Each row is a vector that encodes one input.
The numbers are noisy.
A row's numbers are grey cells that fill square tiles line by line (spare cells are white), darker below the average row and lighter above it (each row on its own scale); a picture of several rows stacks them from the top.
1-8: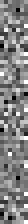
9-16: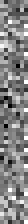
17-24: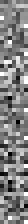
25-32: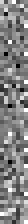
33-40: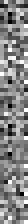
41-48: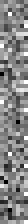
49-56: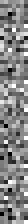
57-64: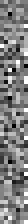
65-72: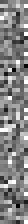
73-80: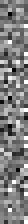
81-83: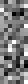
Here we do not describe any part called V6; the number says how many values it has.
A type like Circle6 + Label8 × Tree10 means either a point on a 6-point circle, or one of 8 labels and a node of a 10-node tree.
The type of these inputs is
Line5 + Tree8 × V6.
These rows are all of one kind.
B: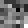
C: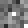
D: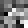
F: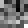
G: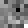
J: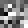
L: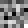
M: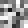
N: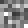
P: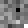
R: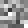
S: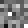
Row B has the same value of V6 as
F, G and P.
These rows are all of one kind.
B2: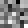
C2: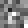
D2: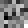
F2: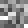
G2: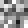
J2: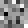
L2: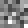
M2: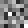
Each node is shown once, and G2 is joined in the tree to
C2.
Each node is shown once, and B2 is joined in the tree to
F2.
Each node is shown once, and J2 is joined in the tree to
D2 and L2.
